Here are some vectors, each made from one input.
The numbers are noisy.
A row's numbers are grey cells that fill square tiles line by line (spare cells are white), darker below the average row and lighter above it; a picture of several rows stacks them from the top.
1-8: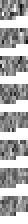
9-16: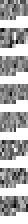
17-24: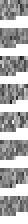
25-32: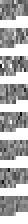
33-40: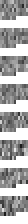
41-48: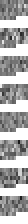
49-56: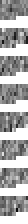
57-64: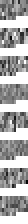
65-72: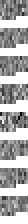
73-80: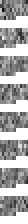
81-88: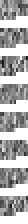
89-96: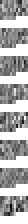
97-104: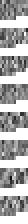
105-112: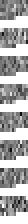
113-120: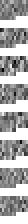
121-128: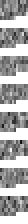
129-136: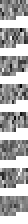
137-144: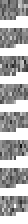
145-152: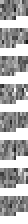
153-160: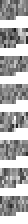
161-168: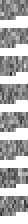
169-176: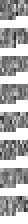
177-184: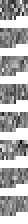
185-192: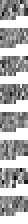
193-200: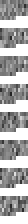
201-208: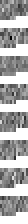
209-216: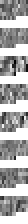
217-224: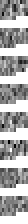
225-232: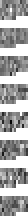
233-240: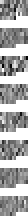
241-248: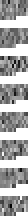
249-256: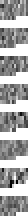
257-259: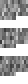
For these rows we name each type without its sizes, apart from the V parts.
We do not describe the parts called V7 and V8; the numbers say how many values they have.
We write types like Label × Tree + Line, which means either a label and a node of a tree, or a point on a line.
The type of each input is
(Bool × V7 × V8 + Tree) × Circle.
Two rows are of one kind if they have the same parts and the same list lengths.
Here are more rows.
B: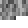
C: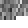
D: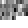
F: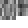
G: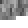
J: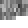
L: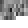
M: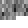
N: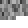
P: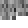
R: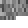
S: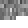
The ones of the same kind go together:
B, C, F, P, R
D, G, J, L, M, N, S

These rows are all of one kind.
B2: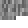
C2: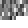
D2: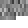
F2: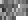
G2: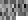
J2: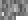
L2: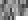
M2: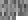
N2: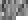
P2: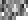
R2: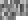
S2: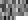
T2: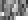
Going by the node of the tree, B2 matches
J2, N2, P2 and T2.
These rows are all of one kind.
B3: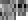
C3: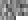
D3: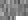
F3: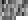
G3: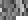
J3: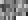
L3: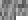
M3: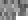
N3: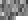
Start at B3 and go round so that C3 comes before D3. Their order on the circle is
B3, C3, M3, D3, N3, G3, J3, F3, L3.
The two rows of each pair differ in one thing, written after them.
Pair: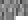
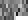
the true/false value
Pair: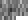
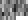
the value of V7
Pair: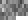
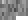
the true/false value
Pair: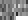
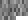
the place on the circle
